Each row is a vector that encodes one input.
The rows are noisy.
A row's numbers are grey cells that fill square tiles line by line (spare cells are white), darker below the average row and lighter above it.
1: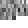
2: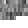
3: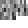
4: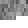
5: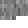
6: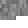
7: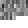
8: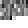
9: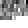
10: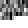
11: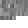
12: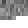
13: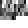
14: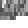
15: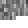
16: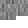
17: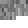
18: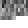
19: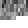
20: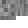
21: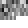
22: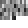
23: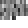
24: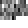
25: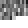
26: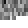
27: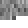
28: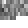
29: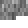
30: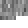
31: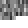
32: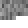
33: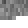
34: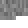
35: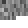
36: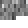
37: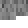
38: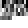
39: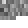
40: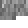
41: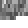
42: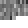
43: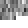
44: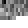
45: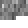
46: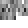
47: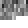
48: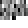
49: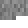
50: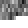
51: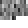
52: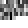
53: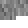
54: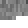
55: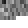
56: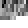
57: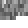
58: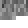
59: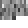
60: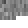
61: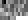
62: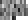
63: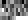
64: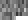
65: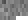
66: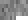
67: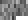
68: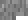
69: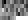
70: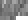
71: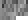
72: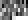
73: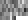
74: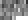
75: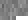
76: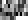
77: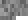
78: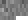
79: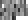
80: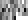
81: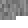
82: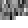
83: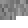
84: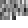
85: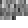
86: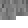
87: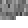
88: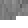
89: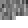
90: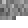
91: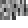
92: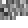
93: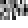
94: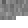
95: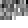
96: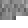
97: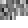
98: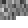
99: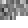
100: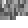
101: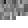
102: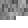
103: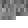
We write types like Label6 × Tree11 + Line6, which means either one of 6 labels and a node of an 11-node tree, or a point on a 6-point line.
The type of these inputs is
Bool × (Tree10 + Unit).
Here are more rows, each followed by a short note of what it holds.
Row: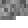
a true/false value
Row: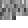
a node of a 10-node tree and a true/false value
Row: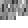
a true/false value
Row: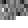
a node of a 10-node tree and a true/false value
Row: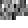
a node of a 10-node tree and a true/false value
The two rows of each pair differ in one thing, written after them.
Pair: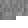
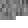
the true/false value
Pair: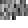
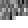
the true/false value
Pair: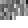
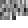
the node of the tree
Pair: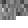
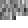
the true/false value
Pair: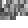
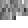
the node of the tree
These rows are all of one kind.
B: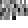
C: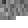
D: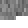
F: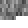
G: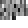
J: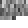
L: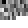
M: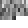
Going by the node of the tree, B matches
C and J.
